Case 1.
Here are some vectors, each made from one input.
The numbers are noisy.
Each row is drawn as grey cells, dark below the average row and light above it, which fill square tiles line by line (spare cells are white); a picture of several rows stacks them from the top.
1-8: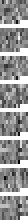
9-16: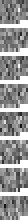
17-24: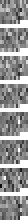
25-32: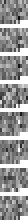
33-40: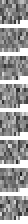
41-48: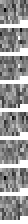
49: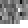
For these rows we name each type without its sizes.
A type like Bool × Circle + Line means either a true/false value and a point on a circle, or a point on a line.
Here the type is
Label + Line.
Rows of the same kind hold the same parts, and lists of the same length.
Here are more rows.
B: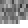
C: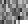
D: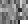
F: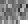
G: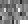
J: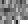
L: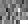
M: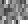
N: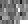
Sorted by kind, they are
B, F, G, J, L, M, N
C, D

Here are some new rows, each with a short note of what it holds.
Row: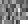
a label
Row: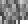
a point on a line
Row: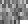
a point on a line
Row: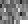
a label
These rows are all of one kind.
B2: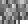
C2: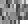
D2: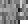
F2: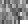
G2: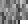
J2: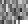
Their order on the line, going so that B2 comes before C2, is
J2, F2, D2, G2, B2, C2.
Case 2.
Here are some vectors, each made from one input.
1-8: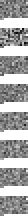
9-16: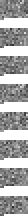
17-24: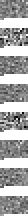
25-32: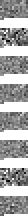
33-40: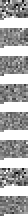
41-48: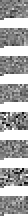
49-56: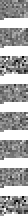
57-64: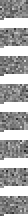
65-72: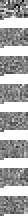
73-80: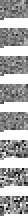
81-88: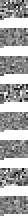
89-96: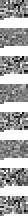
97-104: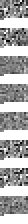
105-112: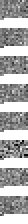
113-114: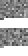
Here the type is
Line5 + Line9.
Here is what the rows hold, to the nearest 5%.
About 25% of them hold a point on a 5-point line. The rest hold a point on a 9-point line.
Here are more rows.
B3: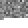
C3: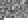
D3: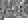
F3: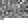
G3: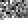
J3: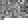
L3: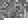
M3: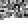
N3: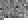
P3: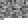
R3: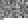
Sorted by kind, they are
B3, C3, D3, F3, J3, L3, N3, P3, R3
G3, M3

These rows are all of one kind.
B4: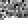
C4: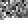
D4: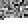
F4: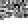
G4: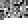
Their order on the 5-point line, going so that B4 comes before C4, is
G4, D4, F4, B4, C4.
